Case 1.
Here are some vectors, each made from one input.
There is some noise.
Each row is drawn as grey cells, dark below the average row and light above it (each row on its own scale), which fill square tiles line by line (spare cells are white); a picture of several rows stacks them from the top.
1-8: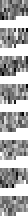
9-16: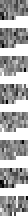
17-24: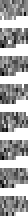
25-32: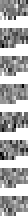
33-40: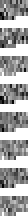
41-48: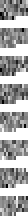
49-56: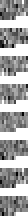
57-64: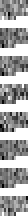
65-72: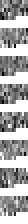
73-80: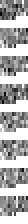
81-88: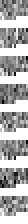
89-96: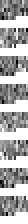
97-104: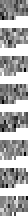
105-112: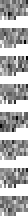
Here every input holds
a point on a 10-point circle and a true/false value.
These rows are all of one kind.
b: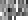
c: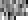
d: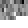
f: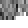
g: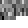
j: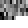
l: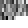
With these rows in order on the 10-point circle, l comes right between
d and f.
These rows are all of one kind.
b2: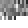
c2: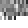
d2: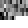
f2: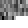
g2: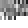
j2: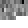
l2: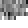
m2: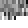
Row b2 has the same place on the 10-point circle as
c2 and g2.
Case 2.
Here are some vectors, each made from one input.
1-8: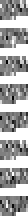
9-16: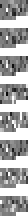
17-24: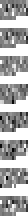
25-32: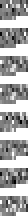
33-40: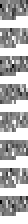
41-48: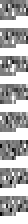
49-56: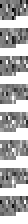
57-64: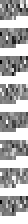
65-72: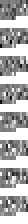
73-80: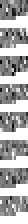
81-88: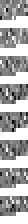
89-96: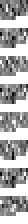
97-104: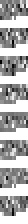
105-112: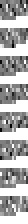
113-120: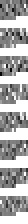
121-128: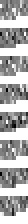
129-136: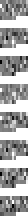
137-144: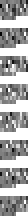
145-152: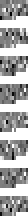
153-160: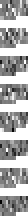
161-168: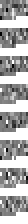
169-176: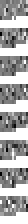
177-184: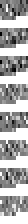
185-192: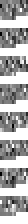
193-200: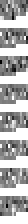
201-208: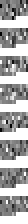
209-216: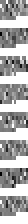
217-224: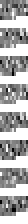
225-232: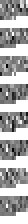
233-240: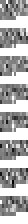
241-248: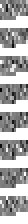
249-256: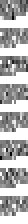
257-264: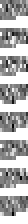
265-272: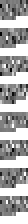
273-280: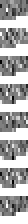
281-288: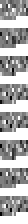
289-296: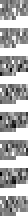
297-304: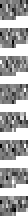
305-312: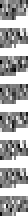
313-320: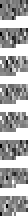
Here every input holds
a node of a 13-node tree and a true/false value.
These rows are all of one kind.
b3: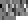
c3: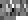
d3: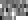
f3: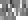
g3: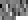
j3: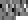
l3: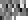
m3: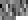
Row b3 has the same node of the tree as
d3 and j3.
